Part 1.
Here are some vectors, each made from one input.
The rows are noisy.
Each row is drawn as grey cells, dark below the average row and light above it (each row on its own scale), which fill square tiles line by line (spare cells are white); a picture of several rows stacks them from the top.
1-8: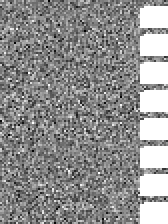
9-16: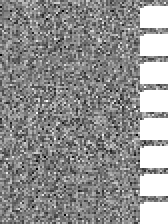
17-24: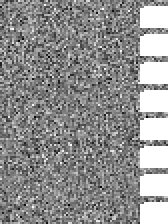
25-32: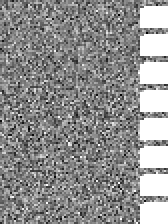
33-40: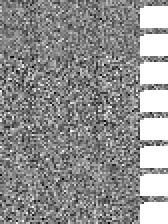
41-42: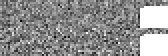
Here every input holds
a point on a 6-point line.
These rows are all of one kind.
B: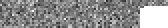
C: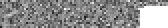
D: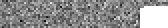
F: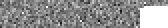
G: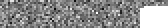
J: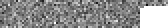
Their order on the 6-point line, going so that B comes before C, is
J, B, D, F, C, G.
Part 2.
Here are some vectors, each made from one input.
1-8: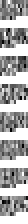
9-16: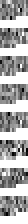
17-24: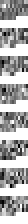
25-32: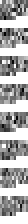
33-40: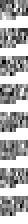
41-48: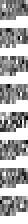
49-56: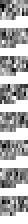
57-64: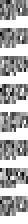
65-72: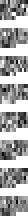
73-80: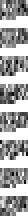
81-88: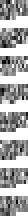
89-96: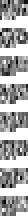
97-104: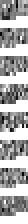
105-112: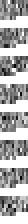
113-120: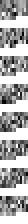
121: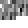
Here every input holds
four true/false values.
